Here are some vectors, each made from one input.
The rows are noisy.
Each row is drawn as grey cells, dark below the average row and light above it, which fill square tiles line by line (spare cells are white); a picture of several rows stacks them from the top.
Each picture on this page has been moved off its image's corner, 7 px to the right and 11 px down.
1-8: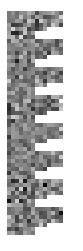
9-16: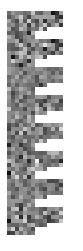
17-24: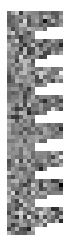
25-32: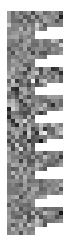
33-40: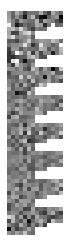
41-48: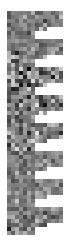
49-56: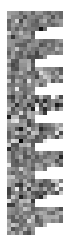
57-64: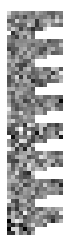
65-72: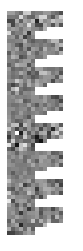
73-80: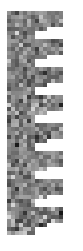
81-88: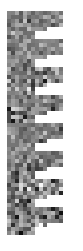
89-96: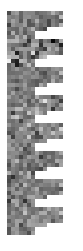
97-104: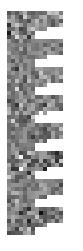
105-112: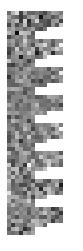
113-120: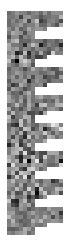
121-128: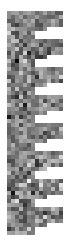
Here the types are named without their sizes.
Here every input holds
a true/false value, together with either a point on a line, or a node of a tree.
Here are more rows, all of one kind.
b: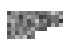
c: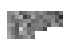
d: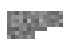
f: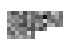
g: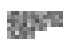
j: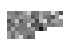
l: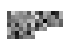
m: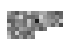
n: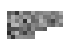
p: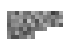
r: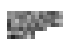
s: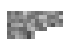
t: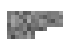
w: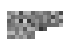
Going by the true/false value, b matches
j, l, s and w.
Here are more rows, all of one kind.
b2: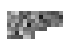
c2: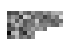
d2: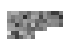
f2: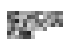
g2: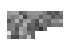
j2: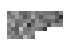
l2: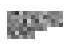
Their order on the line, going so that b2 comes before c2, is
f2, g2, j2, l2, b2, d2, c2.
